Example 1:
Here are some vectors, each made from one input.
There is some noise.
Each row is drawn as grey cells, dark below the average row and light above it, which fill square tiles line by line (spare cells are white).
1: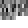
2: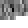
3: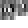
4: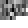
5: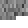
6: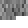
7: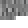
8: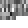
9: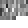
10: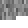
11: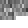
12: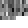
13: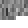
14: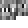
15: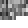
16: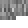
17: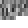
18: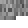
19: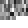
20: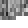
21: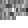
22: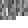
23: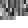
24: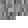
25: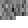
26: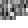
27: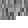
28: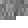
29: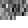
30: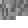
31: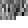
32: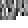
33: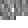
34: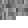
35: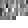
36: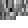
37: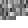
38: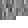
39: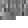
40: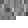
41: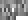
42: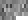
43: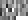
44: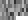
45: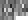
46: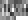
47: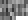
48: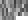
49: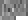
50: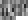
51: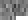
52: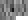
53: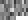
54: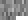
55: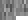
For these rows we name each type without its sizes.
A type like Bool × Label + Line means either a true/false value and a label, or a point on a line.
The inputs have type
Bool × Bool × Bool + Line.
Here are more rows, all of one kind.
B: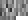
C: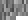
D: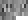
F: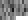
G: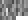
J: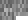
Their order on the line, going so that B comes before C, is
J, G, D, B, F, C.
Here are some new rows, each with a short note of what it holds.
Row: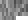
three true/false values
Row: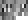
a point on a line
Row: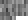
three true/false values
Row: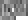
three true/false values
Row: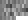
a point on a line
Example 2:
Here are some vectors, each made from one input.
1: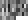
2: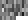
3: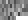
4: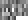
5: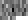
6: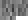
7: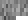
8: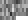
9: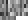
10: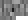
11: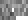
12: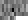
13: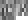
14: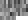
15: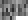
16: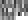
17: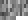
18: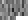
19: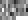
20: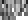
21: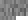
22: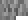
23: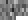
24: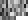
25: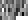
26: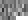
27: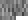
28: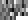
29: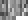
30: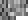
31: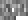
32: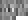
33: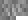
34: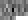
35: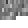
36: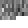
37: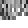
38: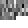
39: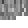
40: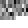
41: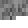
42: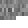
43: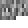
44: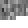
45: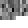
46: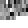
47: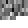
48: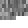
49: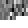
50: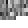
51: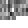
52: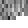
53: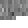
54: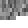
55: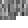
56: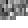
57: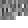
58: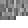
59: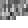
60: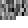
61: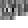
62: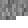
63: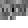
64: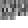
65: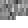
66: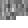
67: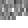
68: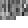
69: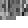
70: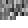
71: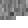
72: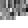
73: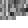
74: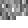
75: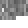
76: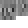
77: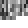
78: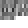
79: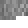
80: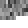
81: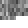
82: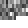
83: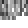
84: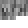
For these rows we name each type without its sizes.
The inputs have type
Label × Label.
